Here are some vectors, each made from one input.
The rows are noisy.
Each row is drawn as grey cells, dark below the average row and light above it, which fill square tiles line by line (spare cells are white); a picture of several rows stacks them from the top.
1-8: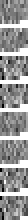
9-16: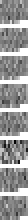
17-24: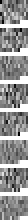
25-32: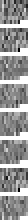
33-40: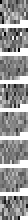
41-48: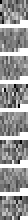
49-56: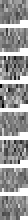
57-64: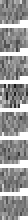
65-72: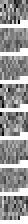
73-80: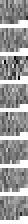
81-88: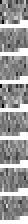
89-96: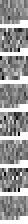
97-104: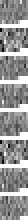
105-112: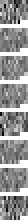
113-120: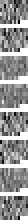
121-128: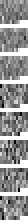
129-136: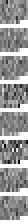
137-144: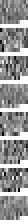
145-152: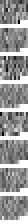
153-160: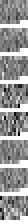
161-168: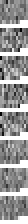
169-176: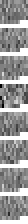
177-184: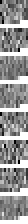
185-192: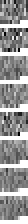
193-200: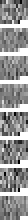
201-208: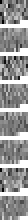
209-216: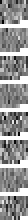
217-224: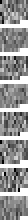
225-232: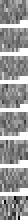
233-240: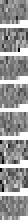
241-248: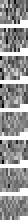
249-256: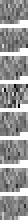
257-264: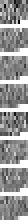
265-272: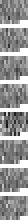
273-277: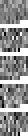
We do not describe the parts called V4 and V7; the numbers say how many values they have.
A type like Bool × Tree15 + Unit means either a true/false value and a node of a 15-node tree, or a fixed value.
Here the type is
Line5 × Line5 × (Line5 + V7) + Tree11 + V4.
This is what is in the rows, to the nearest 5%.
About 60% of them hold a point on each of two 5-point lines, together with either a point on a 5-point line, or a value of V7. About 25% of them hold a node of an 11-node tree. The rest hold a value of V4.
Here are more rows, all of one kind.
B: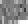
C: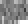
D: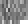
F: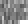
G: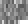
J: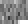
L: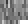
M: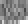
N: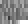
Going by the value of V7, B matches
C, J and M.
